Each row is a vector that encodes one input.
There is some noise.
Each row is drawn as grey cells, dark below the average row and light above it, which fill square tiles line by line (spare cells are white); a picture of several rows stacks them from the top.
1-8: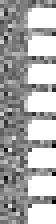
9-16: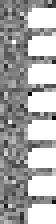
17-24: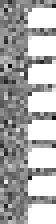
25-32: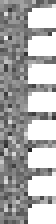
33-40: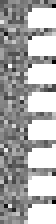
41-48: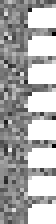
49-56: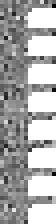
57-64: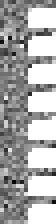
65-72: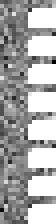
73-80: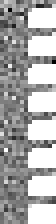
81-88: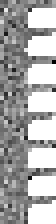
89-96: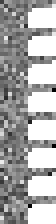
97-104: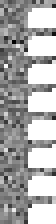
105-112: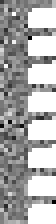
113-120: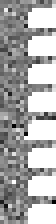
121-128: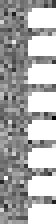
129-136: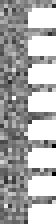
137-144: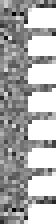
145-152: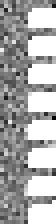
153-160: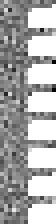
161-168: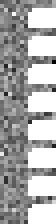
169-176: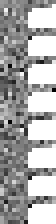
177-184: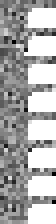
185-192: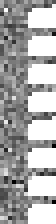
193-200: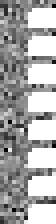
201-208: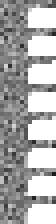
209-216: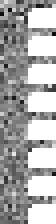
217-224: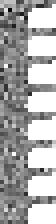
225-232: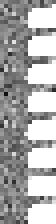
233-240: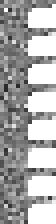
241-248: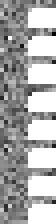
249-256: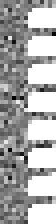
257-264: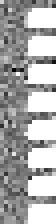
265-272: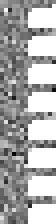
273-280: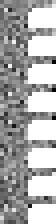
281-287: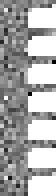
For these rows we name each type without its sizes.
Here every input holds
a true/false value, together with a list of points on a line.
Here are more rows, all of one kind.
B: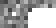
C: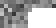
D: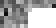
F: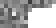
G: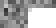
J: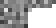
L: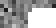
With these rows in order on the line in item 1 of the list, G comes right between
F and J.
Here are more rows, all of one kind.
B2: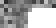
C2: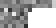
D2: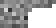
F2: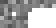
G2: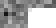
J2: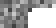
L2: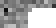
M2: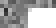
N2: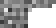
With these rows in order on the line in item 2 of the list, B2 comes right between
J2 and N2.
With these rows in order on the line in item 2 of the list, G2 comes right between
M2 and N2.
